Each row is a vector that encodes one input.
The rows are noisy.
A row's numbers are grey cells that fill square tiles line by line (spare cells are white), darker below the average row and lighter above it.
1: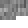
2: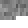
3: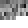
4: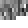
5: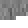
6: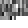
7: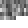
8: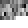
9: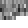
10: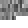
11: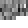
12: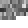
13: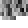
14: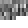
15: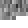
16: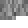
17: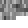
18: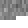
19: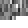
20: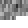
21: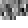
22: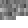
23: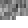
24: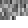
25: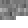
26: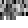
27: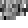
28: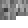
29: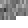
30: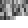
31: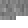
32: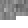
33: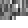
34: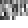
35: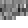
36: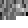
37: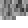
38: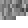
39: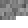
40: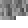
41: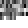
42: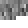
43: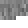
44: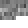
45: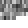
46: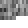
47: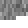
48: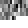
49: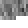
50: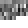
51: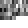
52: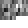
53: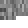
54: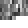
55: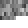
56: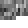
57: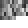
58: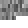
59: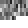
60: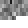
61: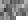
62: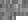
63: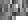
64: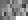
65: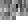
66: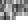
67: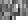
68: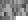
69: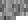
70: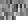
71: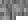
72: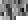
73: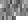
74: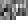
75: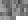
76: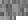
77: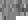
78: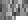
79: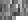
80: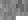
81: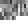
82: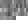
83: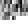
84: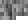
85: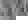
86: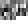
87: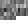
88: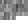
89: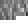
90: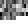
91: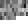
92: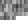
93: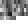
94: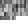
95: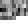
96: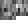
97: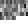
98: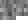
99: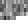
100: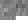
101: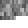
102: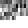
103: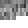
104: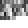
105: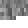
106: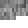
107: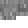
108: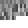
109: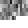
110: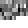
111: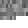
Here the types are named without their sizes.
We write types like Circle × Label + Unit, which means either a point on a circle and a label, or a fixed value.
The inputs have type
Bool × Bool × Bool + Circle.
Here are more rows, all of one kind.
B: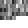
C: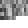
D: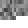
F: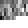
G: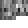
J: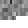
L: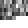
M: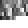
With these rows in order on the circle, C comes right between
B and F.
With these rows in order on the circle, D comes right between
G and J.
